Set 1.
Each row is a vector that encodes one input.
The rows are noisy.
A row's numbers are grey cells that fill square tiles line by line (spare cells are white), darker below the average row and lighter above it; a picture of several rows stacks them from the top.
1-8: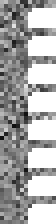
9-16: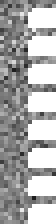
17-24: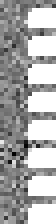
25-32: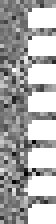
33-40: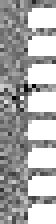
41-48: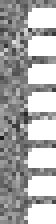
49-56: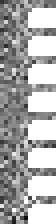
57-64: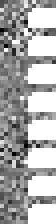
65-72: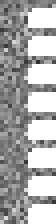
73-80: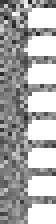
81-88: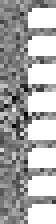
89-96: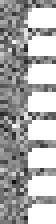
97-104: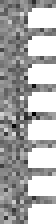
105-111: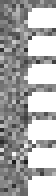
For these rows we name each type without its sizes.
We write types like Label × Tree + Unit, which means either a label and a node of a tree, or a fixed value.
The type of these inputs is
Circle × Label + Line.
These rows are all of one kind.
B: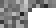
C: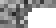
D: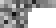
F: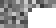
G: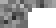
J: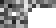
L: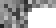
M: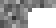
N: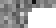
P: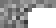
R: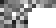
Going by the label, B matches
F, G, J and M.
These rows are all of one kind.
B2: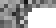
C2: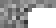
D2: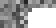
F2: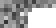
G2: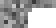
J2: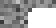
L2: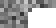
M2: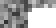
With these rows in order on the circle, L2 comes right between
G2 and M2.
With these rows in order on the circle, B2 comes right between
C2 and J2.
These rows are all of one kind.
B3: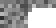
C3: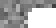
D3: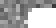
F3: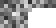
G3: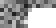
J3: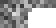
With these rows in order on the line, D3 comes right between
C3 and G3.
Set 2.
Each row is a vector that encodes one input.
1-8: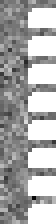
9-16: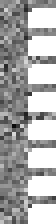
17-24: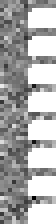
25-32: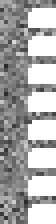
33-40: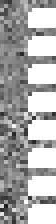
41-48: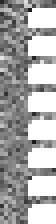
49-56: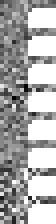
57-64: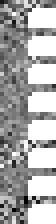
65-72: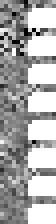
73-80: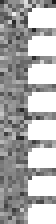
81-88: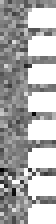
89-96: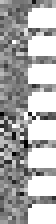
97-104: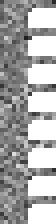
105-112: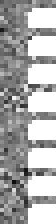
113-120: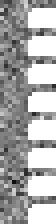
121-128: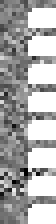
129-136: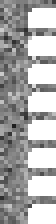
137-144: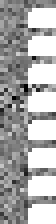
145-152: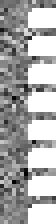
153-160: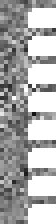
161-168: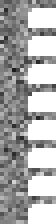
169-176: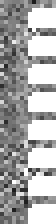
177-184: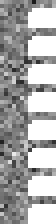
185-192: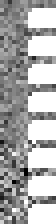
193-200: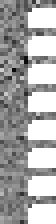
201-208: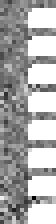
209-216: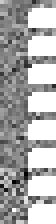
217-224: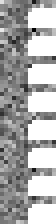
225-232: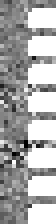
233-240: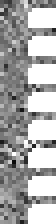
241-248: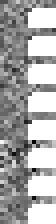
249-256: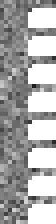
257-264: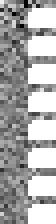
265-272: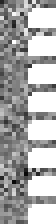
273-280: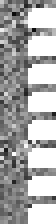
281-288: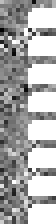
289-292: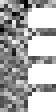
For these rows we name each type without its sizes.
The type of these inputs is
Bool × (Circle + Unit) × Line.
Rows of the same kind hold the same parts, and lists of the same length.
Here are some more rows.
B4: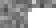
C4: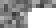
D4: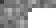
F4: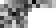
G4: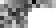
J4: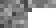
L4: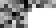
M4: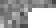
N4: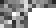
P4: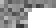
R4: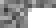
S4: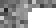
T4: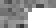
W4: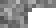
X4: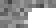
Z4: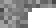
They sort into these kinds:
B4, C4, D4, J4, L4, M4, N4, P4, R4, S4, T4, W4, X4, Z4
F4, G4

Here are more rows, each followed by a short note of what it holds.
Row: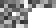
a point on a line and a true/false value
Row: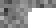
a point on a circle, a point on a line and a true/false value
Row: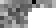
a point on a line and a true/false value
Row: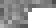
a point on a circle, a point on a line and a true/false value
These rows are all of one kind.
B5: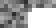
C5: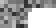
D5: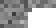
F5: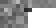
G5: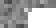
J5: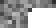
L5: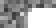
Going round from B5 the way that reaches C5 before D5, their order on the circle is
B5, L5, G5, C5, J5, F5, D5.
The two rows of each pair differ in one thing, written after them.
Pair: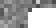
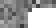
the true/false value
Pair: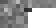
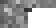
the true/false value
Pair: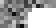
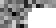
the place on the line
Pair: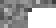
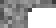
the place on the line
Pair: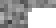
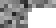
the place on the line
